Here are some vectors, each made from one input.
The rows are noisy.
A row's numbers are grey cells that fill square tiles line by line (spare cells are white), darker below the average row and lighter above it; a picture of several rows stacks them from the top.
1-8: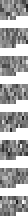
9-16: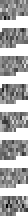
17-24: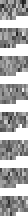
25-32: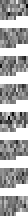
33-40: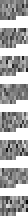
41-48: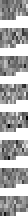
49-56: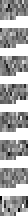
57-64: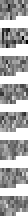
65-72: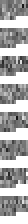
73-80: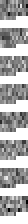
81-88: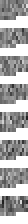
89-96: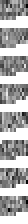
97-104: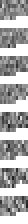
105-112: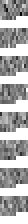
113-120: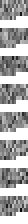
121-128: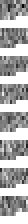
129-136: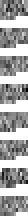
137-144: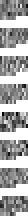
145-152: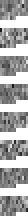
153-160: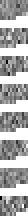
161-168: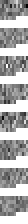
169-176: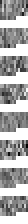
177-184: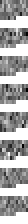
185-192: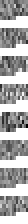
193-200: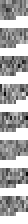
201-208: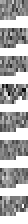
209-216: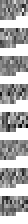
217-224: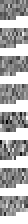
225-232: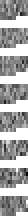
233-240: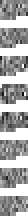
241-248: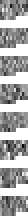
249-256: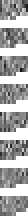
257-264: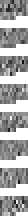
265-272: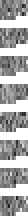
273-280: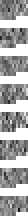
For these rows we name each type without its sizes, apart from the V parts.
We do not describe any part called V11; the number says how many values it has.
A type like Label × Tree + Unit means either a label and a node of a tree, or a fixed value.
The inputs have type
Circle × List(V11) + Line × (Tree + Unit).
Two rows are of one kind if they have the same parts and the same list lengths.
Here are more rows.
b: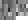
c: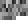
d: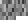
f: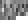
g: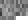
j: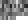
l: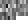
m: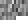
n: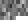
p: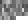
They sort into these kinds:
b, g
c, p
d, m
f, l
j
n

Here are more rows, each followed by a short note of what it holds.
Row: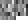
a point on a line and a node of a tree
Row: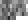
a point on a circle, together with a list of two items
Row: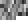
a point on a line and a node of a tree
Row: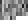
a point on a circle, together with the empty list
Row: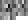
a point on a circle, together with the empty list
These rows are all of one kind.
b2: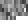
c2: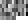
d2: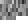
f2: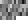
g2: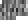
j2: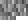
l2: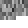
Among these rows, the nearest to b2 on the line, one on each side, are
j2 and l2.
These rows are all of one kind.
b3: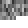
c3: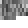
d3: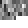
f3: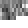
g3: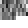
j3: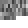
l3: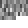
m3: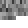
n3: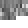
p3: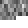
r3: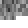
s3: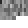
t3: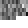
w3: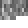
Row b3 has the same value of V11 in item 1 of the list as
c3, g3, r3 and w3.
